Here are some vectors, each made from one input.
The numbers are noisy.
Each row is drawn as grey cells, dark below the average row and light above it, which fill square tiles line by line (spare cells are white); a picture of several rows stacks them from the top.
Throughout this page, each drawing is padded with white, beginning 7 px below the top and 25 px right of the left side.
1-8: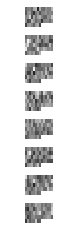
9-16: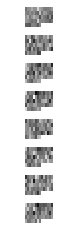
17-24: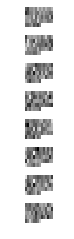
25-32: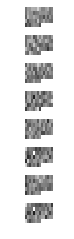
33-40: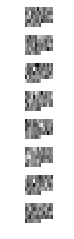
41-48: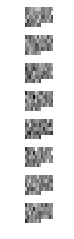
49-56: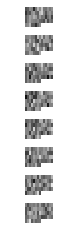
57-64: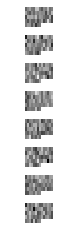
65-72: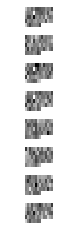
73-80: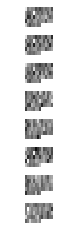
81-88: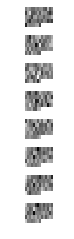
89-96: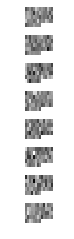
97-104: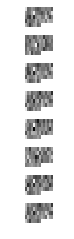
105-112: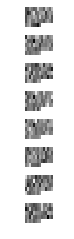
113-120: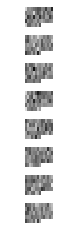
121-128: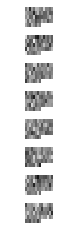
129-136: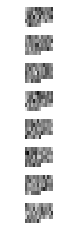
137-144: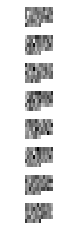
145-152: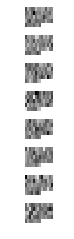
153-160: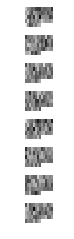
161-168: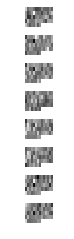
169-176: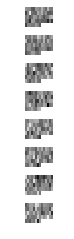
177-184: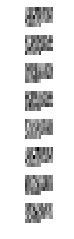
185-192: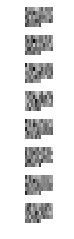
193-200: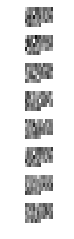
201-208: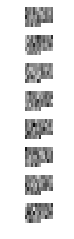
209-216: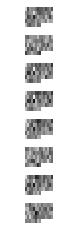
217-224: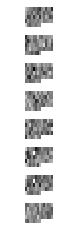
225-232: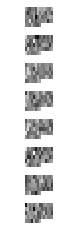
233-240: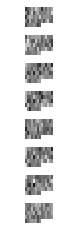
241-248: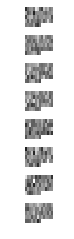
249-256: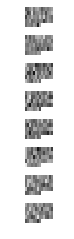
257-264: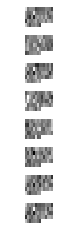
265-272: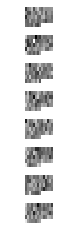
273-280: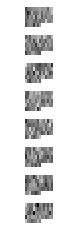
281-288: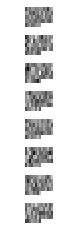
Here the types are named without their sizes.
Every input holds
a point on each of two lines, together with either a fixed value, or a node of a tree.
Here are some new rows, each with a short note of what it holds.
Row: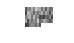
a point on each of two lines and a node of a tree
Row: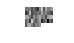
a point on each of two lines and a node of a tree
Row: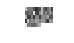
a point on each of two lines
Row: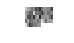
a point on each of two lines
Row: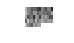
a point on each of two lines
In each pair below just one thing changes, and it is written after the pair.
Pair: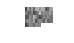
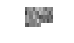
the node of the tree
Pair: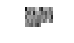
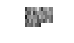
the place on one of the two lines
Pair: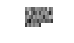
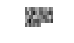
the place on one of the two lines
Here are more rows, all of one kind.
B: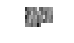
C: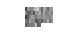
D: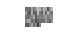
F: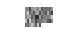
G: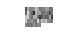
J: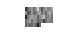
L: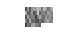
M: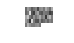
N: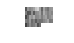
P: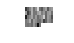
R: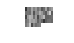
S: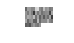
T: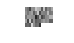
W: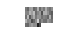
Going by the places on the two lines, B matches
D, J, P and W.
